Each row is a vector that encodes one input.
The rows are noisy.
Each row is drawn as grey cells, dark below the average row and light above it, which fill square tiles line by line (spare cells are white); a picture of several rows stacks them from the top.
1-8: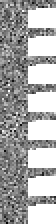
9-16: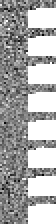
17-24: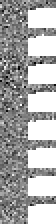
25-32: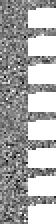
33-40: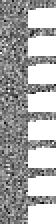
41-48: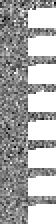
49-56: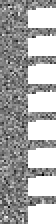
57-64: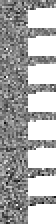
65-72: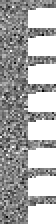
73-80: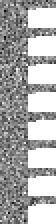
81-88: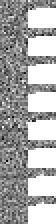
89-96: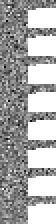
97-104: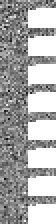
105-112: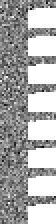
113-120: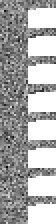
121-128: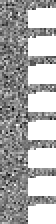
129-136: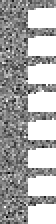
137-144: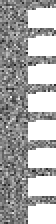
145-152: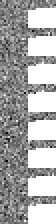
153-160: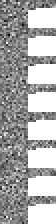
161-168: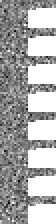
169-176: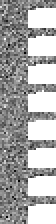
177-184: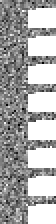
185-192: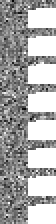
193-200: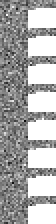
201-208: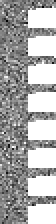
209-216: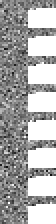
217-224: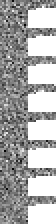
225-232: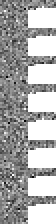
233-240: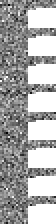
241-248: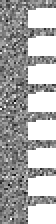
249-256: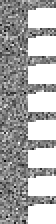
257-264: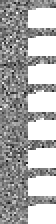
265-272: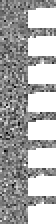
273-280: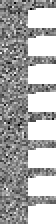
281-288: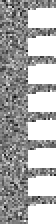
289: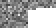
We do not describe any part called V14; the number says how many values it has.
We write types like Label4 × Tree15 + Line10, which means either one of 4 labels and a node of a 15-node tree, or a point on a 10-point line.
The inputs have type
Label6 × (List2(V14) + Tree15).
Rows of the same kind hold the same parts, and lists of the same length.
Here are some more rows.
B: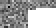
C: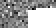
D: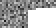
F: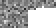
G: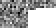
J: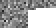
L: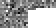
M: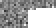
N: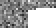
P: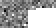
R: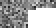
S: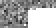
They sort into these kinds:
B, P
C, J
D, F, M, N, R, S
G, L

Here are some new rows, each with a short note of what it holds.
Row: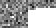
one of 6 labels and a node of a 15-node tree
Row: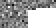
one of 6 labels, together with the empty list
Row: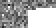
one of 6 labels, together with the empty list
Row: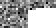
one of 6 labels and a node of a 15-node tree
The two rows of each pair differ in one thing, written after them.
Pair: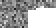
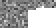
the value of V14 in item 2 of the list
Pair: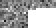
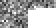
the value of V14 in item 2 of the list
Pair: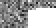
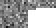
the value of V14 in item 2 of the list
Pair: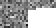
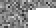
the value of V14 in item 1 of the list
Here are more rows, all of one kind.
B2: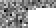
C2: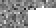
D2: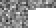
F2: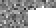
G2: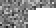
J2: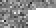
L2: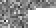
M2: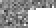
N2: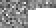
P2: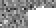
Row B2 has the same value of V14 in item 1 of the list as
C2, F2 and J2.
